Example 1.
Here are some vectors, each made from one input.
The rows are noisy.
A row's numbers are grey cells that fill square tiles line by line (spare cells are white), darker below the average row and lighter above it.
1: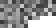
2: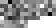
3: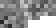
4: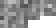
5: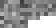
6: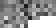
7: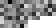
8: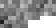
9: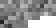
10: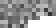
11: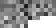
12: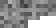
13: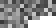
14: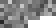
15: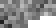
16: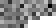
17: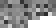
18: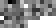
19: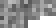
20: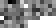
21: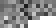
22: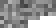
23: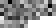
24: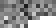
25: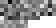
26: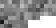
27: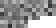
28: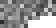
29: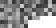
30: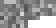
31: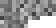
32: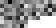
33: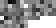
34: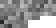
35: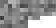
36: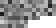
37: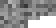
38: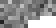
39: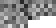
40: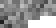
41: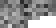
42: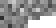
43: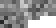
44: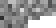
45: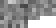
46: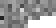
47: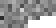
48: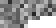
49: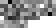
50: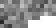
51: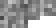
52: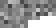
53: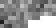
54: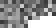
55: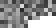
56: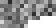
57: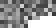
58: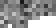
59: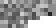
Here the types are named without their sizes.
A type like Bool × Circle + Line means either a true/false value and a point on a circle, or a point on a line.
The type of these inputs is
(Bool × Bool × Bool + Unit) × Line.
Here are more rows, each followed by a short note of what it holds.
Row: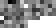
a point on a line
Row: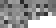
a point on a line and three true/false values
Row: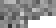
a point on a line and three true/false values
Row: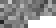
a point on a line
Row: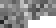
a point on a line
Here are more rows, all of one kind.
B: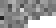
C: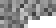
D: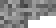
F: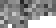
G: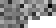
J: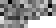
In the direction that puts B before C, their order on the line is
F, D, B, C, G, J.
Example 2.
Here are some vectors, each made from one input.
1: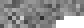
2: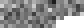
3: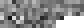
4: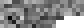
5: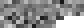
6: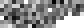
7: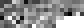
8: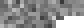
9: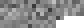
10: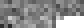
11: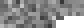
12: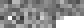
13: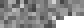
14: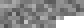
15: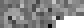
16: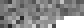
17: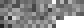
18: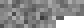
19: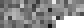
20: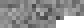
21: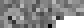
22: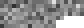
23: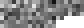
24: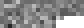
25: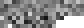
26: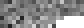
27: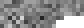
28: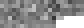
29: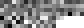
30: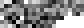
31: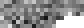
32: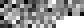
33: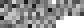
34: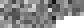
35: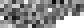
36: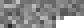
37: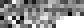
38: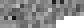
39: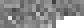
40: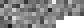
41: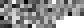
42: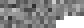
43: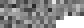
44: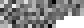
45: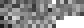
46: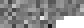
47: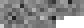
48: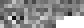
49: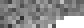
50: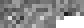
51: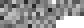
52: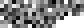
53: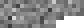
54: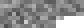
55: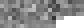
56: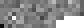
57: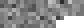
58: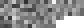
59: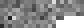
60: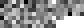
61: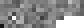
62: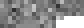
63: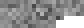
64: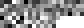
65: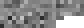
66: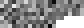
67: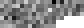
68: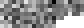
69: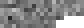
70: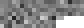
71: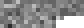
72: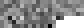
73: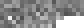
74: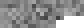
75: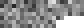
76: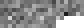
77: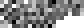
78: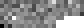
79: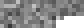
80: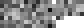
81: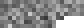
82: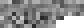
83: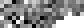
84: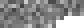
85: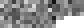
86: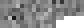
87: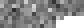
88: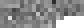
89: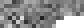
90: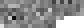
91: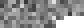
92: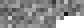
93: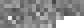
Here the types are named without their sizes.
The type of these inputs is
Bool × (Tree + Unit).
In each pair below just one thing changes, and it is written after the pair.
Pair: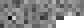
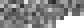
the true/false value
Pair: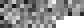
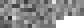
the node of the tree
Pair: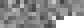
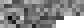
the node of the tree
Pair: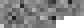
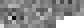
the node of the tree
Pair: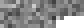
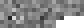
the true/false value
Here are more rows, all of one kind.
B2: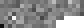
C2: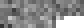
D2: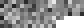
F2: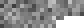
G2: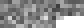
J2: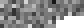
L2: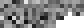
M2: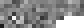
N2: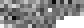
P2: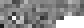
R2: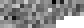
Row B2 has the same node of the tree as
C2, J2, M2 and P2.
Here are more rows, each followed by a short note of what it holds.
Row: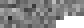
a node of a tree and a true/false value
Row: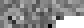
a true/false value
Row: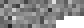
a node of a tree and a true/false value
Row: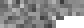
a node of a tree and a true/false value
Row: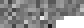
a true/false value
